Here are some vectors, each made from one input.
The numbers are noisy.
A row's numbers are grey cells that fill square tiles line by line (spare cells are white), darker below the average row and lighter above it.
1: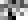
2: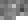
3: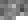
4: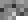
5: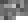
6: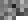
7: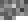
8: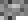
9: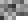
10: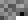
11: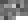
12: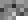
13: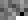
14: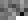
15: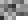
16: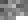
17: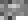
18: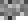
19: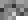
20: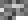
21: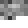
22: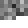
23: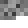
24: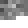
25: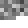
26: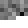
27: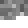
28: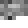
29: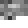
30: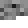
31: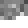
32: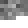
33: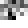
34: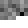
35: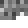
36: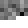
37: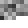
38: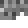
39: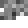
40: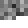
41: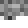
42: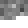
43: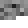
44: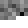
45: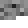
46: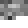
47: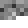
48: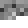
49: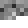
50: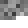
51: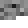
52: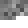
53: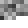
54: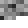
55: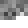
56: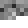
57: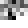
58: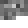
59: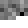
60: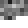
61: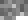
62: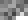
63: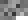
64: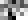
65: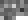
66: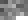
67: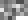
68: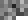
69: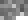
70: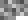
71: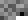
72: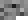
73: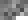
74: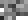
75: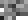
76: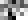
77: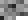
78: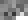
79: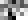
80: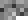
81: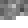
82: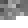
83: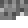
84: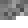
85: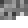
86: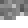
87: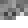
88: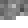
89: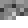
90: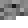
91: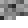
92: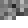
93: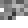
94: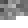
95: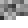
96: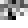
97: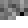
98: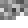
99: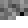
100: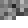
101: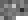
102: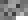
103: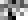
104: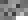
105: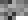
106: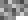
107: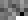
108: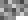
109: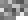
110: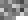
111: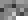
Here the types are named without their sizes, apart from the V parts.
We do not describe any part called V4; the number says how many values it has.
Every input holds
a list of items, each a true/false value and a value of V4.
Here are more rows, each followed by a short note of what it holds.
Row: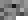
a list of one item
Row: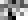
the empty list
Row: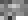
a list of two items
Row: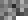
a list of one item
